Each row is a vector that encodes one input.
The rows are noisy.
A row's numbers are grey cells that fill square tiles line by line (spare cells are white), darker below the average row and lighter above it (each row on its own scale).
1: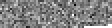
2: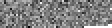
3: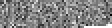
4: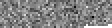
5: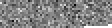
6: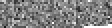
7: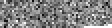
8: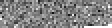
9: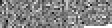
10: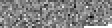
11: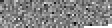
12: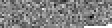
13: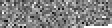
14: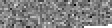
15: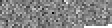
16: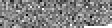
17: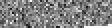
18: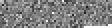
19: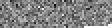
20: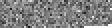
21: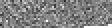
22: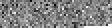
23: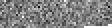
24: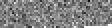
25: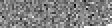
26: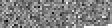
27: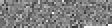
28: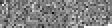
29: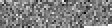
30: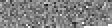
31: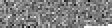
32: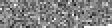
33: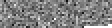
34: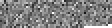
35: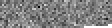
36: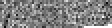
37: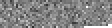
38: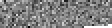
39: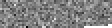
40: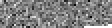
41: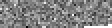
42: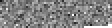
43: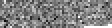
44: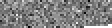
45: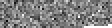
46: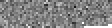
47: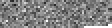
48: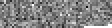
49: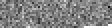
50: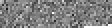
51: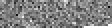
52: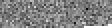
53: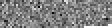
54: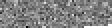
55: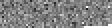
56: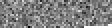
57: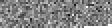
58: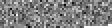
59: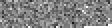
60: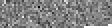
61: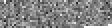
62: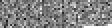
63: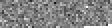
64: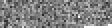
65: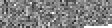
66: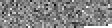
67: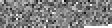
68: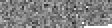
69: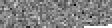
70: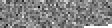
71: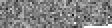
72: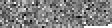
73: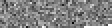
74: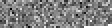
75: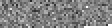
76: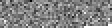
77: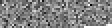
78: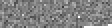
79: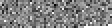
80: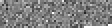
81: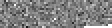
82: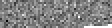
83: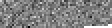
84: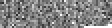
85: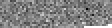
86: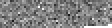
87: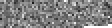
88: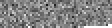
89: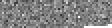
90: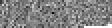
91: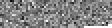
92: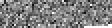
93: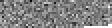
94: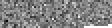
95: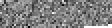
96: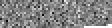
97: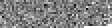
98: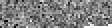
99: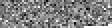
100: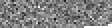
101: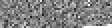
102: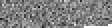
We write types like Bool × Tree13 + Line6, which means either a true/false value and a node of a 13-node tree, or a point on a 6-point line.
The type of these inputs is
Line3 × Line5 + Line7 × (Tree7 + Unit).
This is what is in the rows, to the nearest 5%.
About 35% of them hold a point on a 3-point line and a point on a 5-point line. The rest hold a point on a 7-point line, together with either a fixed value, or a node of a 7-node tree.
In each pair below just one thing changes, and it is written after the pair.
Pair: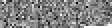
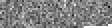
the place on the 5-point line
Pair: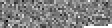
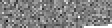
the place on the 3-point line
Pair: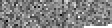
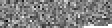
the place on the 3-point line
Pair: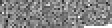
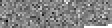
the place on the 5-point line
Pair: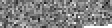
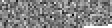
the place on the 3-point line
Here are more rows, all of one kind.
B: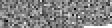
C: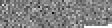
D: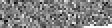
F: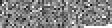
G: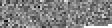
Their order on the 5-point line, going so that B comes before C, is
B, F, D, G, C.
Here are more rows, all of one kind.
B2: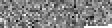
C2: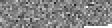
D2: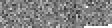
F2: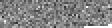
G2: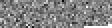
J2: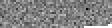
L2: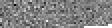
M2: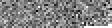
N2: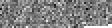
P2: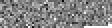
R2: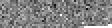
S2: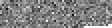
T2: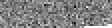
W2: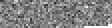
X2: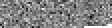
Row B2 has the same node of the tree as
G2, L2, P2 and X2.
